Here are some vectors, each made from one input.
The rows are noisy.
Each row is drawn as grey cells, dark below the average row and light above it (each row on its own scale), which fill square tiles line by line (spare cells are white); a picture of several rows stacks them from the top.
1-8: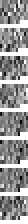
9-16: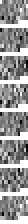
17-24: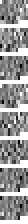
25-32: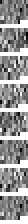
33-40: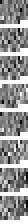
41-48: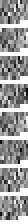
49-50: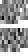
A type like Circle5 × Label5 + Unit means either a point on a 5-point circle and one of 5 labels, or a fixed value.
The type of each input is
Bool × Bool × Bool.
